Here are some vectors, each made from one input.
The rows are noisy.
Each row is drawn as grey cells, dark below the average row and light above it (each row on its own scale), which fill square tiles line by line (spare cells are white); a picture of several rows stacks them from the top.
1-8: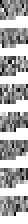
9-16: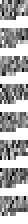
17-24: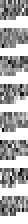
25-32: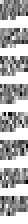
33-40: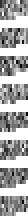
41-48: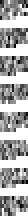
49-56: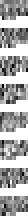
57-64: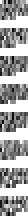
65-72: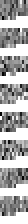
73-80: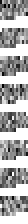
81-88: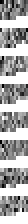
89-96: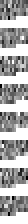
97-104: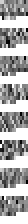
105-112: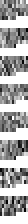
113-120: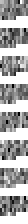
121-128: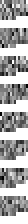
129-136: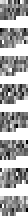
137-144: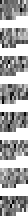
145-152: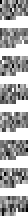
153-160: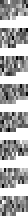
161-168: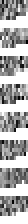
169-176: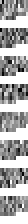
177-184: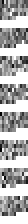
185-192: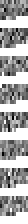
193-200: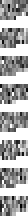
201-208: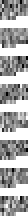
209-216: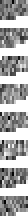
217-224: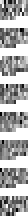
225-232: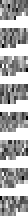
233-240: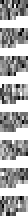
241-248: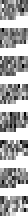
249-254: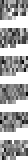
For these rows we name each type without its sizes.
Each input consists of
a label, together with either a point on a circle, or a point on a line.
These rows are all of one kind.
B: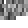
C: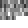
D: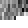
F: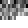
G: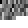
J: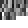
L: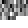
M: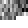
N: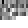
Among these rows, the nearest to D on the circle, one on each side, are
G and M.
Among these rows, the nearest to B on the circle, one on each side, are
J and M.
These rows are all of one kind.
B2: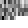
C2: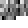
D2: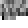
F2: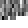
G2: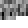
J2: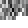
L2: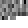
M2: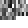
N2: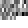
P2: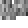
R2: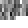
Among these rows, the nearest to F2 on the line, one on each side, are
B2 and C2.
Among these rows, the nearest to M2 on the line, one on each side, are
J2 and R2.
